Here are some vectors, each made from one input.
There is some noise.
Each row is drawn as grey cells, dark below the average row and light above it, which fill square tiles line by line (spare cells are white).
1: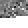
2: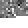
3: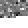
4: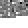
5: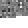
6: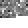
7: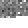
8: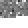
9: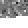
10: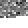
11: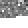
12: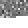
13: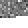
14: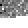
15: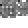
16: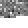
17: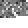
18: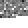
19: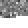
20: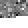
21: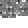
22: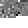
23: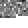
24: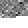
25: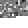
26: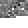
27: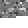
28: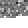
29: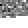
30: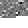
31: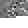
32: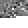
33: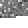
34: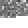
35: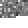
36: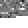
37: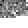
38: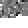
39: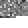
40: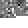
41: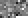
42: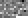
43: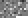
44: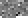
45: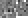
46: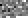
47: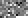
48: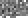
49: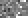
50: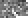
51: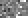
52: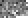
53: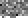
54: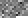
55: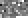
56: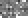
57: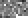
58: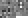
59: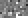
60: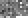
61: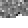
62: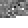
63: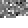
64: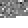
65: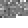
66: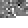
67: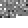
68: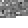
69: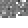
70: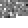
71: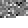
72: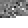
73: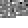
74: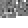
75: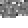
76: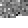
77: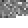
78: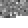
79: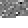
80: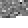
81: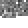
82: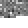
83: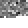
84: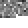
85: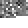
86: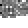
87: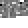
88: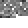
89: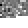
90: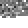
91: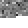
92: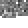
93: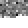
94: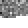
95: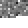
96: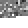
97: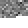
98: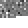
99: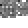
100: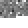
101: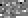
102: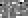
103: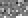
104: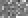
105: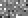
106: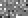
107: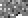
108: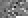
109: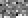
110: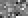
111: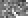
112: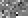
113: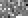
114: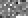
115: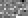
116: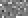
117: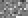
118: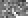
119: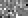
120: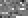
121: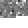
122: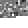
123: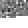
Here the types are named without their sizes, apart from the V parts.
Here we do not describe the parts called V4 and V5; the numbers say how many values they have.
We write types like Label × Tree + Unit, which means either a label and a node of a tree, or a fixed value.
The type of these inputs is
(Bool × Bool × Bool × V4 + Circle) × V5.
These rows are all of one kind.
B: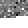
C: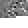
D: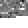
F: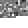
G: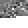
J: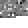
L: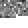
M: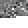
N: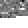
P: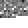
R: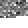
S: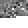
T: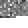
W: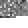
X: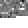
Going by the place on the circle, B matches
C, G, M and S.
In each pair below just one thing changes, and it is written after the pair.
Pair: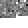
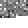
one of the three true/false values
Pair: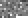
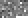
the value of V5
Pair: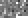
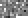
one of the three true/false values
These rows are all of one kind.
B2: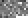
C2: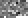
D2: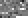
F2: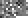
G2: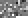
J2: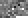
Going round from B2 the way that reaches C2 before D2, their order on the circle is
B2, C2, F2, J2, D2, G2.
